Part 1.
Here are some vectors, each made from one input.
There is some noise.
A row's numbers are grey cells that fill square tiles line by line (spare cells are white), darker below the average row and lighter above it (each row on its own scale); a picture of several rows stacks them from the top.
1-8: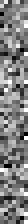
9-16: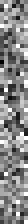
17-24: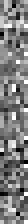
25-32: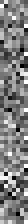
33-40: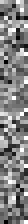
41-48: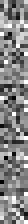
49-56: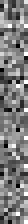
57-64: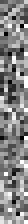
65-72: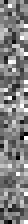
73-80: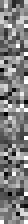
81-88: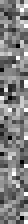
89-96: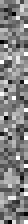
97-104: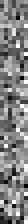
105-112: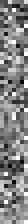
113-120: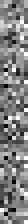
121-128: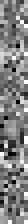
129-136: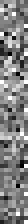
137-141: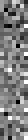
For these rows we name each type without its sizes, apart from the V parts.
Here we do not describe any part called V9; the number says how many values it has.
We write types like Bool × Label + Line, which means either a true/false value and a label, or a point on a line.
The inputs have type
Bool × Bool × Bool + Label × V9 + Unit.
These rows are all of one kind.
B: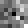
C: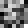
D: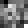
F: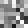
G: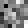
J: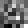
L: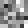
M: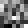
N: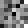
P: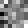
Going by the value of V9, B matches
C and J.
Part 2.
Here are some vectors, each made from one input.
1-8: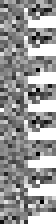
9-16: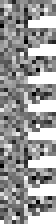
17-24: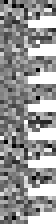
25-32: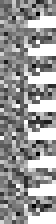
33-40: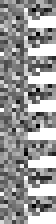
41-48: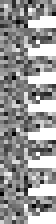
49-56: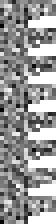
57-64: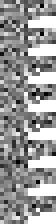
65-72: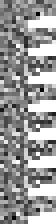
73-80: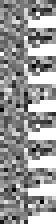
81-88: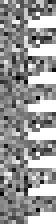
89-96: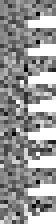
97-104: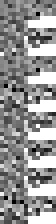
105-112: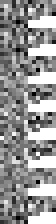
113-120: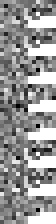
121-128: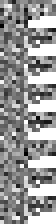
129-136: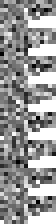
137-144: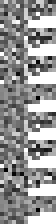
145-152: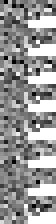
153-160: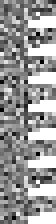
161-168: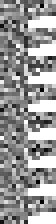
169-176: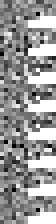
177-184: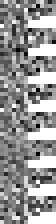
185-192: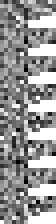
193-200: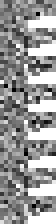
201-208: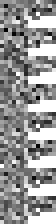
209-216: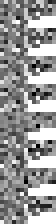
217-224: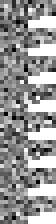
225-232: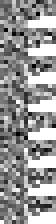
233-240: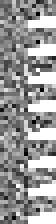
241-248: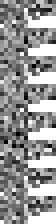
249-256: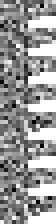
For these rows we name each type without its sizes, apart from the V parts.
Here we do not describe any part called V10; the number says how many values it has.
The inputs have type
Bool × Line + V10.
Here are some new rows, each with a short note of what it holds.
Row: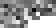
a point on a line and a true/false value
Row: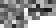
a point on a line and a true/false value
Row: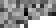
a value of V10
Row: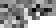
a point on a line and a true/false value
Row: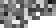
a point on a line and a true/false value
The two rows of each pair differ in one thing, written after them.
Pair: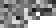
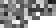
the place on the line
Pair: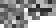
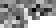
the place on the line
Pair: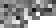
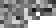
the place on the line
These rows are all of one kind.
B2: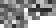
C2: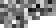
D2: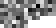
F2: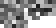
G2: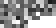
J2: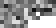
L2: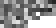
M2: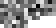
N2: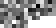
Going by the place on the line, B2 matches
F2 and L2.
